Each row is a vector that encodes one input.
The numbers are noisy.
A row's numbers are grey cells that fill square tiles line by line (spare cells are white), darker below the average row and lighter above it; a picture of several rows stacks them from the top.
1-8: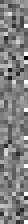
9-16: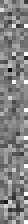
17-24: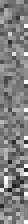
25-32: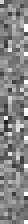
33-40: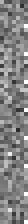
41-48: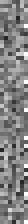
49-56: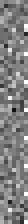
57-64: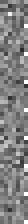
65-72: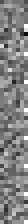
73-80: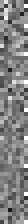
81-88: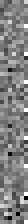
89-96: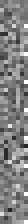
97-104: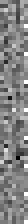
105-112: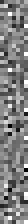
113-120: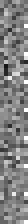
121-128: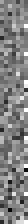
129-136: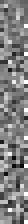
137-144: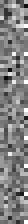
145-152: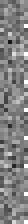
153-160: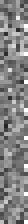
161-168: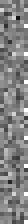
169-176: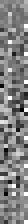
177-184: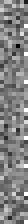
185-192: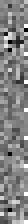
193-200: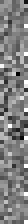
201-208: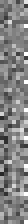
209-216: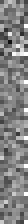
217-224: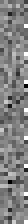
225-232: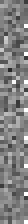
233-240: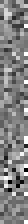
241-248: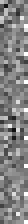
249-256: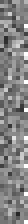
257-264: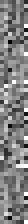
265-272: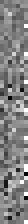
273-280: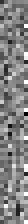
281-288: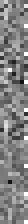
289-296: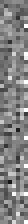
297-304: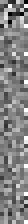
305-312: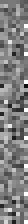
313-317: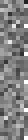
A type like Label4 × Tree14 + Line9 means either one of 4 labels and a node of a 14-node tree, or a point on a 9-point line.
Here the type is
List3(Line11).
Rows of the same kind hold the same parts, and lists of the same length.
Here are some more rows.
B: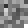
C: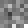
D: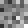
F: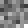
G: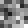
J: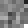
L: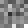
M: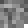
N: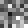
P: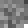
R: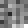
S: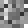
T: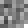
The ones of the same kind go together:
B, J, R, T
C, D, G, L, M, N
F, P
S

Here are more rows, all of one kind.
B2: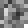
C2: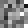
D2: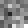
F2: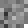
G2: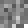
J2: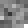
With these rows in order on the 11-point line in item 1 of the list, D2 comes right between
G2 and J2.
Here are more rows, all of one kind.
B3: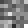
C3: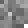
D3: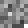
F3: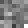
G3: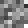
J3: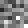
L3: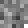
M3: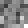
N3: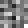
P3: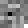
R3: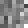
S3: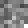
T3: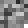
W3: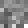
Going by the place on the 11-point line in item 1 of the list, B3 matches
F3, L3, N3 and R3.
